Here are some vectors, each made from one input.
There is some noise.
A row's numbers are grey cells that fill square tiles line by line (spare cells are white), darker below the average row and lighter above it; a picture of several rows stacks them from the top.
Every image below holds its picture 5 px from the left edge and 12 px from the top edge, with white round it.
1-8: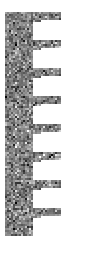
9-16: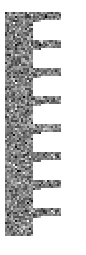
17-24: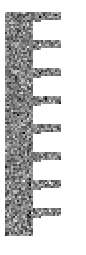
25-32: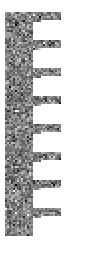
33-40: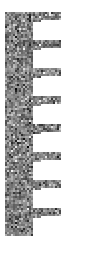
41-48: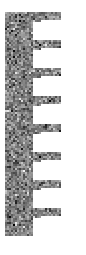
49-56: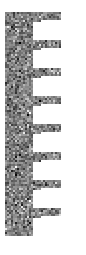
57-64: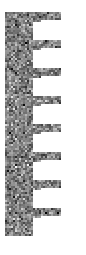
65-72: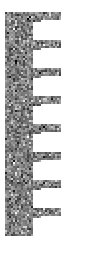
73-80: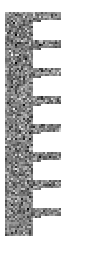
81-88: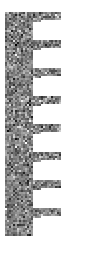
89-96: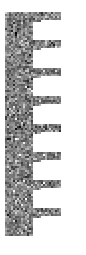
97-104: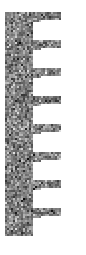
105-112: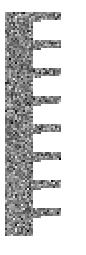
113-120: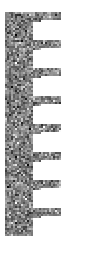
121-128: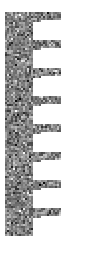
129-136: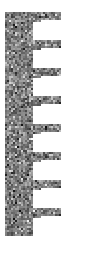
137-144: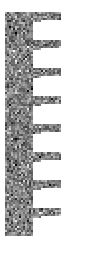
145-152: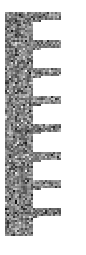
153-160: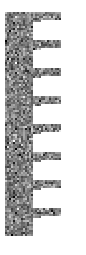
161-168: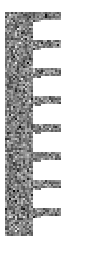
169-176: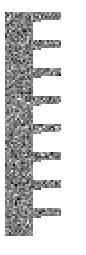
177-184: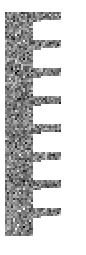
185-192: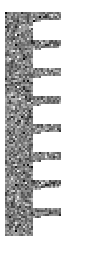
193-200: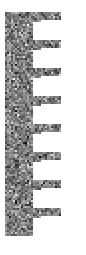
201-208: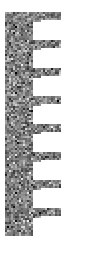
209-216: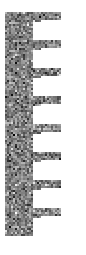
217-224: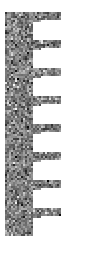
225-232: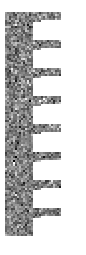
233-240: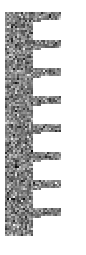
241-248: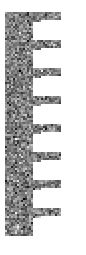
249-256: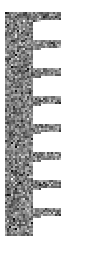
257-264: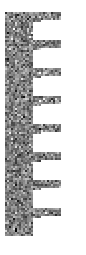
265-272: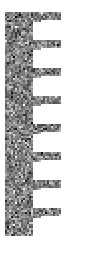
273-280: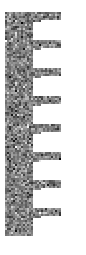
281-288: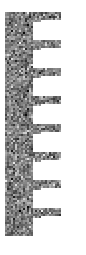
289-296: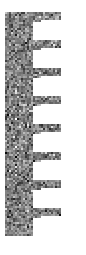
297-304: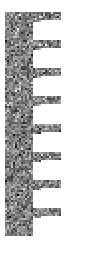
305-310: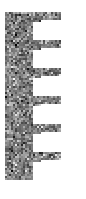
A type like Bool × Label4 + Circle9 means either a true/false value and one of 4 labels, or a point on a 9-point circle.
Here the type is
(Bool × Line5 + Line8 × Tree7) × Tree9 × Tree9 × (Tree9 + Unit).
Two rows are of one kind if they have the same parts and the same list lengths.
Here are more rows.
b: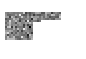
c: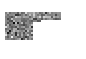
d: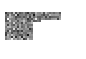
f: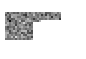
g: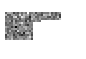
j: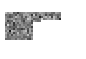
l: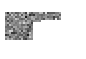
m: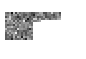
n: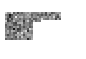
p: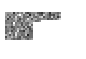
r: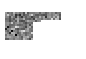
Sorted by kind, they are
b, g, l, p
c, f, j, n
d, m
r

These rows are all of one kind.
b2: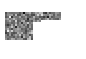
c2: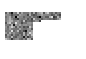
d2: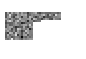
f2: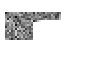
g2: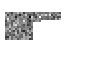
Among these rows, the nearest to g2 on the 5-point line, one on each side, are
c2 and d2.
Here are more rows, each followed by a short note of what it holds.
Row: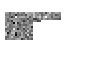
a point on an 8-point line, a node of a 7-node tree and a node of each of two 9-node trees
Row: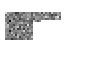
a point on an 8-point line, a node of a 7-node tree and a node of each of two 9-node trees
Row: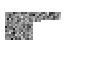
a point on an 8-point line, a node of a 7-node tree and a node of each of three 9-node trees
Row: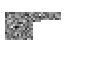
a point on a 5-point line, a node of each of three 9-node trees and a true/false value
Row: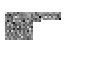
a point on an 8-point line, a node of a 7-node tree and a node of each of two 9-node trees
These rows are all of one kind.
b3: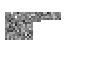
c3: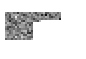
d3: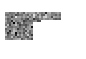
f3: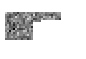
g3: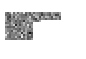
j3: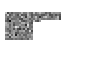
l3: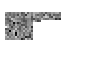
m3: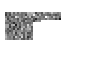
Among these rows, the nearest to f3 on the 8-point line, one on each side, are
b3 and m3.
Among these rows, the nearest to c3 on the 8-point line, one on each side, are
g3 and j3.
